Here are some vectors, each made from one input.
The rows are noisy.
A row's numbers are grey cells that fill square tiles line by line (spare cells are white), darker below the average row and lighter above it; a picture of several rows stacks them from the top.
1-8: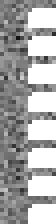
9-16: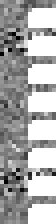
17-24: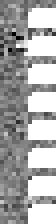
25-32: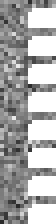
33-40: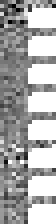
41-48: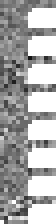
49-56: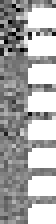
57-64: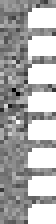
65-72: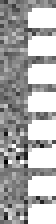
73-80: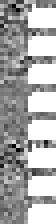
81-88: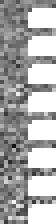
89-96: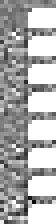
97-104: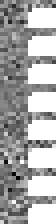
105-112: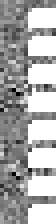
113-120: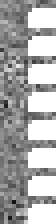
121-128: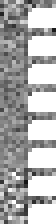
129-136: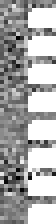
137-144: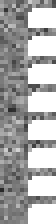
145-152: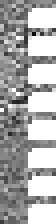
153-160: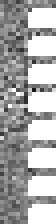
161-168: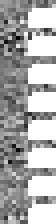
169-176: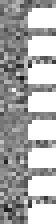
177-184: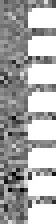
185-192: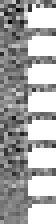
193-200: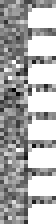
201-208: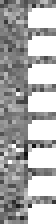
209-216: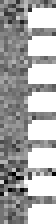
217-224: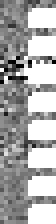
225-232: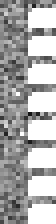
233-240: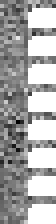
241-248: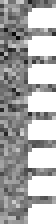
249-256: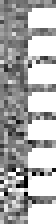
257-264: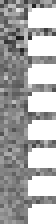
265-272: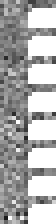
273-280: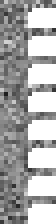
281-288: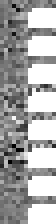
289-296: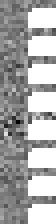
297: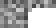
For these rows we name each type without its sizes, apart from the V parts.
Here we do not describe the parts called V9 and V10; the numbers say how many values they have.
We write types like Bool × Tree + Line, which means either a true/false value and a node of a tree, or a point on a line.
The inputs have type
Label + List(V9) × Tree × Tree × V10.
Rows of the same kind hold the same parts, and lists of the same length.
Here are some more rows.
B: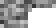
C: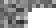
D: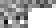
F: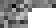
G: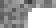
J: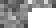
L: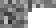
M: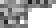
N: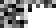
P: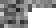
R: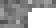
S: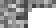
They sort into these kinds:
B, P, R, S
C, F, J, L, N
D, M
G

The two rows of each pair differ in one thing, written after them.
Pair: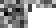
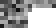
the value of V10
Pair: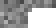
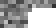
the value of V9 in item 1 of the list
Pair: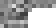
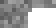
the value of V9 in item 1 of the list
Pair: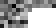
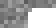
the value of V10
